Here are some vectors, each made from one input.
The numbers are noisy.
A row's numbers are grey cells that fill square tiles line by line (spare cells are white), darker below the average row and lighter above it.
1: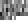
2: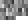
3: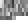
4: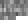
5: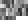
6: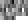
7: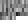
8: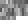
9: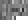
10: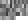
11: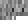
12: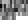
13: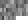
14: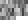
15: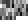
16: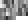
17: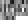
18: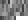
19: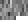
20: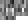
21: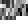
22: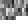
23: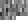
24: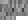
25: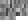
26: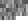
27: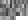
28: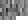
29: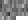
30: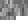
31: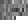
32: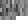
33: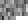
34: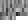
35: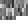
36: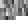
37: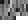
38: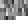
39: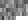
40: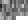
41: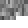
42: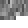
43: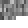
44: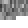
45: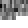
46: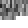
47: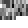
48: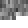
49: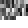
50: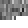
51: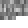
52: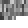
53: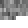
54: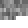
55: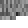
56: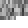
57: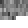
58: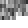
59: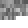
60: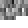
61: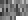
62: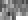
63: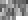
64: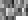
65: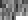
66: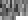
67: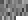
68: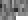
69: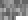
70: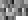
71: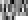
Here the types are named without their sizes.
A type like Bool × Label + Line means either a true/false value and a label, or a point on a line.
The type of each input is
Bool × Bool × Bool + Line.
